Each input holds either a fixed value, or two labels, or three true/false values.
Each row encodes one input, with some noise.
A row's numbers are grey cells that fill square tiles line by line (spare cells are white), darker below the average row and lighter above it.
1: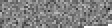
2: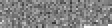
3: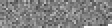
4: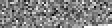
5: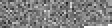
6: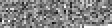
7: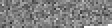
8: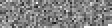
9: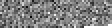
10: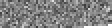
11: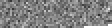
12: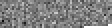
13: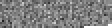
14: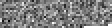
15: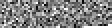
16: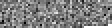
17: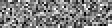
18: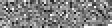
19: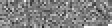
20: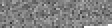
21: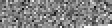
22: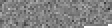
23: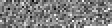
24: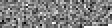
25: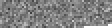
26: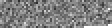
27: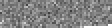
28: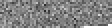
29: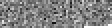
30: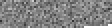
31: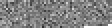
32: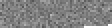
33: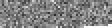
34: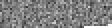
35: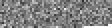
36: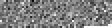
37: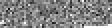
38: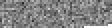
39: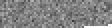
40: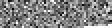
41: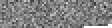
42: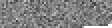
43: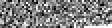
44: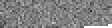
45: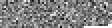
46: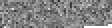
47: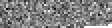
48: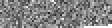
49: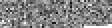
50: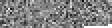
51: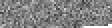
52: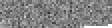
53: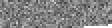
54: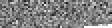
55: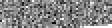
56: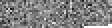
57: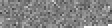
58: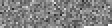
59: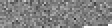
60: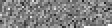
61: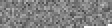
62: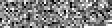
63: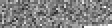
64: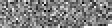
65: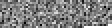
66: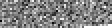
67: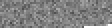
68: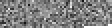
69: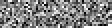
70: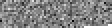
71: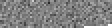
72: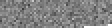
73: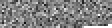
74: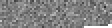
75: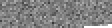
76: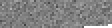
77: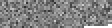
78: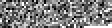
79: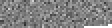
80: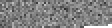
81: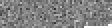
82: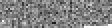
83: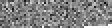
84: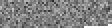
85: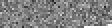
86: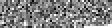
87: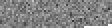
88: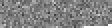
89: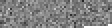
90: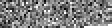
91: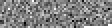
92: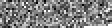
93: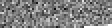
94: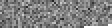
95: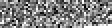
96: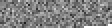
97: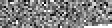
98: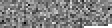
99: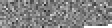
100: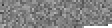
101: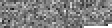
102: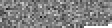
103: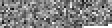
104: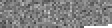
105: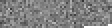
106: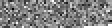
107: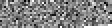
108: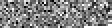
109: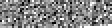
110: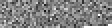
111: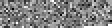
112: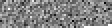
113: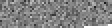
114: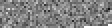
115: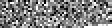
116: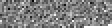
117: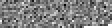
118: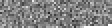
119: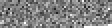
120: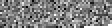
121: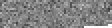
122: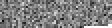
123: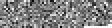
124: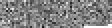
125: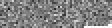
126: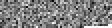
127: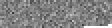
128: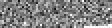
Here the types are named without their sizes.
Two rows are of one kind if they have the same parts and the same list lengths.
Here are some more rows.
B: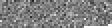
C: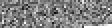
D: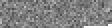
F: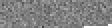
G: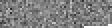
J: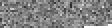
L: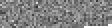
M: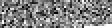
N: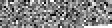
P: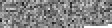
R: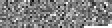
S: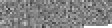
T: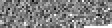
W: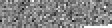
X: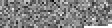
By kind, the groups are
B, D, F, R, S, T
C, G, J, M, N, P, W, X
L

